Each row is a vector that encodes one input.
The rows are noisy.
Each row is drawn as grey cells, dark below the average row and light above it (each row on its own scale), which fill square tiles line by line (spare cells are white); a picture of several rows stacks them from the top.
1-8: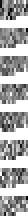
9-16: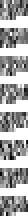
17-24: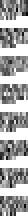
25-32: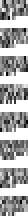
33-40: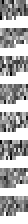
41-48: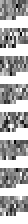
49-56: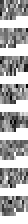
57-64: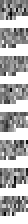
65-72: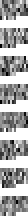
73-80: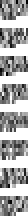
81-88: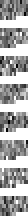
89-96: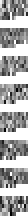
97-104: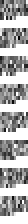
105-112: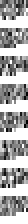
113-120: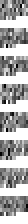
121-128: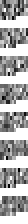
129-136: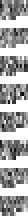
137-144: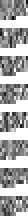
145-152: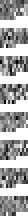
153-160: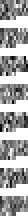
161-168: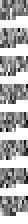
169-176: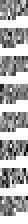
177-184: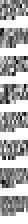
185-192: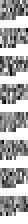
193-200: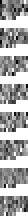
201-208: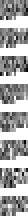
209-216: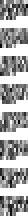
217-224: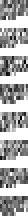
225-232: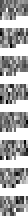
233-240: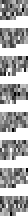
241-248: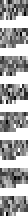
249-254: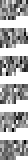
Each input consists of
either a point on a 6-point line, or a list of up to two points on a 6-point circle.
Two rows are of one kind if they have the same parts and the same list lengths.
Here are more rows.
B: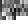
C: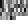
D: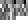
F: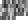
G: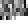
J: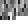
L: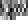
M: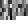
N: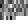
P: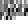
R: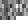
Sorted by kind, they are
B
C, G, L, M, N, P
D, F, J
R

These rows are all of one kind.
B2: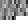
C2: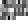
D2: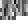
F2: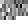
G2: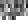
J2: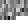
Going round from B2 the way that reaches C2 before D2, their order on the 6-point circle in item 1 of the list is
B2, J2, C2, G2, F2, D2.
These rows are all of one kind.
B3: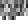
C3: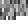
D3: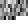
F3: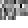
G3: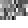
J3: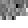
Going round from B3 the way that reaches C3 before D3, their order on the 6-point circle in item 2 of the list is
B3, C3, J3, G3, D3, F3.
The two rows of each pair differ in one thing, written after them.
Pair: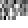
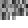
the place on the 6-point circle in item 1 of the list
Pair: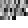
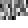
the place on the 6-point circle in item 1 of the list
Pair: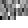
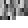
the place on the 6-point circle in item 2 of the list
